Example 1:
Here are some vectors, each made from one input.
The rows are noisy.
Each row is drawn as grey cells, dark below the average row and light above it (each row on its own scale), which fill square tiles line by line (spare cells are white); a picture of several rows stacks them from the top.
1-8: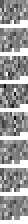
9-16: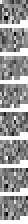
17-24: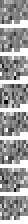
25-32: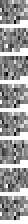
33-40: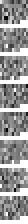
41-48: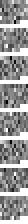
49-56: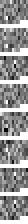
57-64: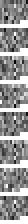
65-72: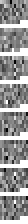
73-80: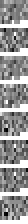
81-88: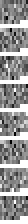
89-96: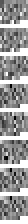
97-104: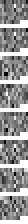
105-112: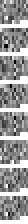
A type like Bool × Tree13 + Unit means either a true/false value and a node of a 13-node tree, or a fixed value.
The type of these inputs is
Circle11 + Unit.
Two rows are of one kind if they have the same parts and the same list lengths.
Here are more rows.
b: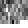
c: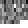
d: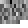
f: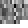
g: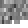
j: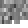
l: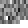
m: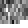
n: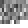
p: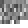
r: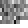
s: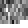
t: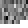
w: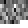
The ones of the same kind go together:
b, m, s
c, d, f, g, j, l, n, p, r, t, w

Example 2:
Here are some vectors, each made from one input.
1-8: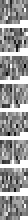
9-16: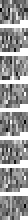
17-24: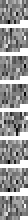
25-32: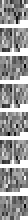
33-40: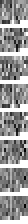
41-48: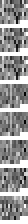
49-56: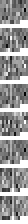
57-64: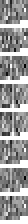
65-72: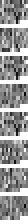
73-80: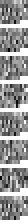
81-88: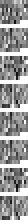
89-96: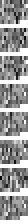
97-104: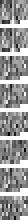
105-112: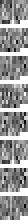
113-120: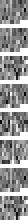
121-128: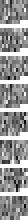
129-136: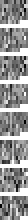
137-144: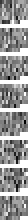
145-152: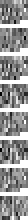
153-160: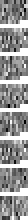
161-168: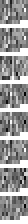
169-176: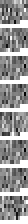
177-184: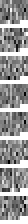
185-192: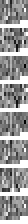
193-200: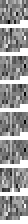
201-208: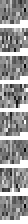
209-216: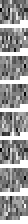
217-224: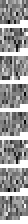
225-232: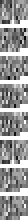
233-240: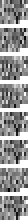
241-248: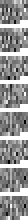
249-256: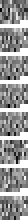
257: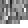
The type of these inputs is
Line10.
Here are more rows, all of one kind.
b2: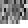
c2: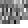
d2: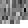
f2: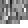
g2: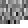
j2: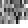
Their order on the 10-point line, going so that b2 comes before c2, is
d2, b2, j2, f2, c2, g2.
